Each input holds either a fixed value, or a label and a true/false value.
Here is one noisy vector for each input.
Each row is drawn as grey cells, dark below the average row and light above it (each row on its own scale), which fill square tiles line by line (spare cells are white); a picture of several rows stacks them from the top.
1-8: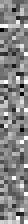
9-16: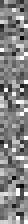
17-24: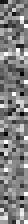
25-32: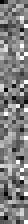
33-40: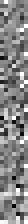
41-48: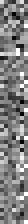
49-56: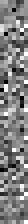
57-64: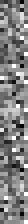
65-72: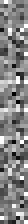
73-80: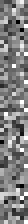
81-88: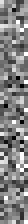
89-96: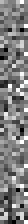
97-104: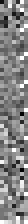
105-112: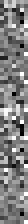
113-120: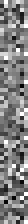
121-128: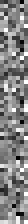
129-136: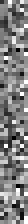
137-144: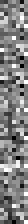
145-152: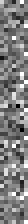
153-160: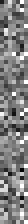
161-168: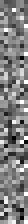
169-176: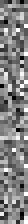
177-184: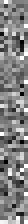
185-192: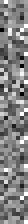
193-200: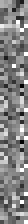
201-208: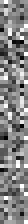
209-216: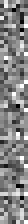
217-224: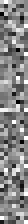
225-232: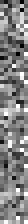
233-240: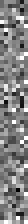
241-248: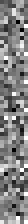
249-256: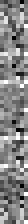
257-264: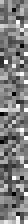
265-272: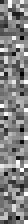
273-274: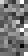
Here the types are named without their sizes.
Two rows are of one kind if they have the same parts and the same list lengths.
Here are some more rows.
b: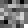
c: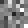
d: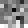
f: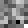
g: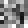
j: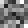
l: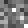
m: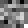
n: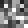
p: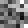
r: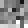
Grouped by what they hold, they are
b, m
c, d, f, g, j, l, n, p, r

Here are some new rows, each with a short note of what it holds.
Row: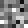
a label and a true/false value
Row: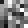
a label and a true/false value
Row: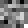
a fixed value
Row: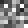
a label and a true/false value
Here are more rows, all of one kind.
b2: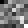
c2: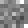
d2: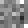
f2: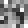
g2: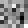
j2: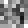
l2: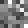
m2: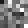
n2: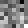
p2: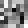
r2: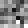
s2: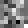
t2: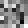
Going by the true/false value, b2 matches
n2 and s2.
